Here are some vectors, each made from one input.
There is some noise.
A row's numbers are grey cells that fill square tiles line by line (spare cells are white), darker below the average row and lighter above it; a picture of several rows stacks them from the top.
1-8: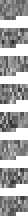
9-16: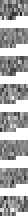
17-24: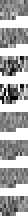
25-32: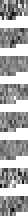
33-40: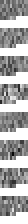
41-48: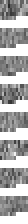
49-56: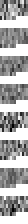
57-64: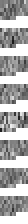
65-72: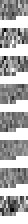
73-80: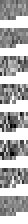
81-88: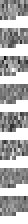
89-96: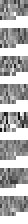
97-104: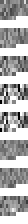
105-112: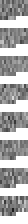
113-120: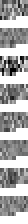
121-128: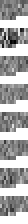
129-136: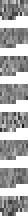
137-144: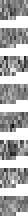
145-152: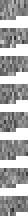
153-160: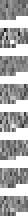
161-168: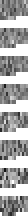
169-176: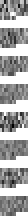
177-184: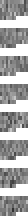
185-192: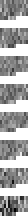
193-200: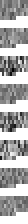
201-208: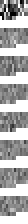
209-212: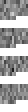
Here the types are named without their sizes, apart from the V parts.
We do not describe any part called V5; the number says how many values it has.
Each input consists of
a point on a line, together with either a node of a tree, or a value of V5.
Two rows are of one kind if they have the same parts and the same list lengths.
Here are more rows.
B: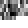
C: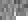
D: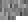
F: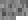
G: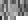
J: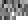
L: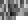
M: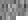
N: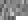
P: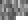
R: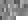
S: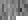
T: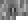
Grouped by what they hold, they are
B, J, L, T
C, D, F, G, M, N, P, R, S

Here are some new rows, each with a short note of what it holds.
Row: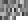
a point on a line and a value of V5
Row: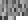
a point on a line and a value of V5
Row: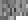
a point on a line and a value of V5
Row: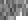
a point on a line and a value of V5
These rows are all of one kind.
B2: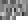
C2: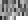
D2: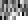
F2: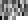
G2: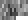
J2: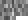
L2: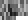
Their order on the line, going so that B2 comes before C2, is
J2, L2, B2, G2, D2, C2, F2.
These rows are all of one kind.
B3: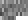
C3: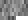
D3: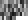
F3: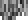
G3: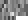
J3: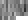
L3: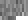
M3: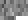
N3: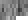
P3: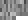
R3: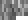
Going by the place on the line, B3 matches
F3, G3, L3 and M3.
